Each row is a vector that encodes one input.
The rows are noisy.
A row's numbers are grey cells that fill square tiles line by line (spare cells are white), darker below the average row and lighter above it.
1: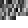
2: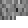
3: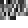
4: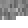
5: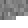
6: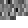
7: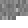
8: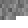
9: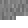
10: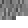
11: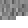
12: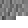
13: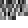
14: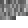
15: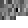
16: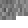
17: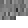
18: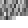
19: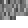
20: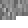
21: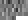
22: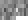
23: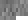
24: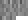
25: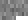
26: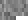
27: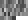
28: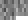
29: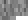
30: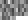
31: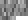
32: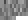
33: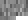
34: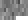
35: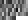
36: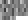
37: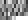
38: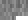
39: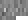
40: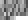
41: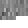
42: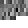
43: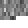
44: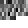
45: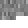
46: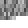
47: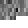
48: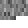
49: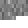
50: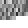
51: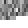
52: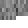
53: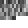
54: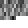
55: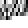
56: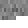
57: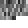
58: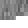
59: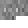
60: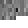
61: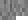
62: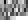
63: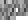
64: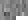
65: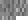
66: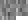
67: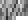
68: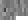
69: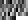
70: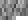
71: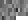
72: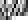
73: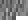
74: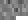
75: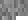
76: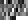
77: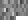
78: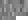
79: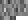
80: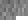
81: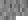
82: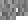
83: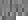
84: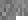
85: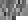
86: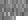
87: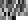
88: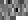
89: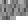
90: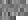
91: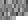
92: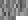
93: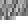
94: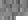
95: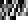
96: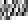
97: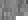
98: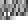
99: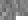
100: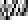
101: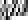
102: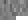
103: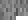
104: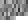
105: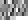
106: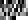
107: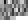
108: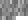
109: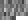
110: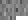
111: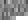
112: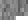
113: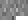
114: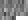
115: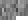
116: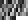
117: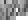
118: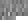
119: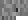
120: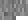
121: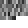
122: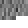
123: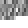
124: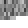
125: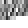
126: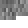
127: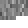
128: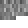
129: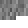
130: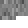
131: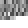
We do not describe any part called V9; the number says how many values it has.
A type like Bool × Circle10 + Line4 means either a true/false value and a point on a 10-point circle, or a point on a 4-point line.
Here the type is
Bool × Bool × Bool × Bool × (Line8 + V9).
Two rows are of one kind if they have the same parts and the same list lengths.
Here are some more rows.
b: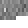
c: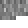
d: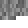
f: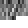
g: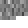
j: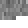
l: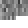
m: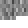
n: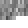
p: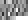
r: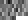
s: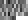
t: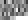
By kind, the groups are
b, c, d, j, m, n, p, s
f, g, l, r, t

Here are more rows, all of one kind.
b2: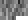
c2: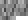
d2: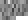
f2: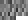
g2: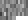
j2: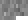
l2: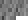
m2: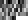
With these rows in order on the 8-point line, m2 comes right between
g2 and j2.
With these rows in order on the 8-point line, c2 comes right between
d2 and l2.
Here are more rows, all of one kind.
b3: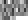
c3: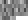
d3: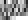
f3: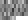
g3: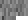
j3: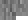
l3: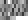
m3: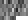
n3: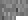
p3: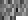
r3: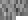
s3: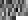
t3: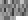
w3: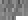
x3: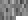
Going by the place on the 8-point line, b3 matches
c3, d3, f3 and n3.
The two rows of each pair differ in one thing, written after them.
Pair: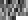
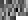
the place on the 8-point line
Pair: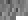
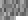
the place on the 8-point line
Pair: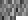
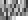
one of the four true/false values
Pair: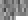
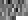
one of the four true/false values
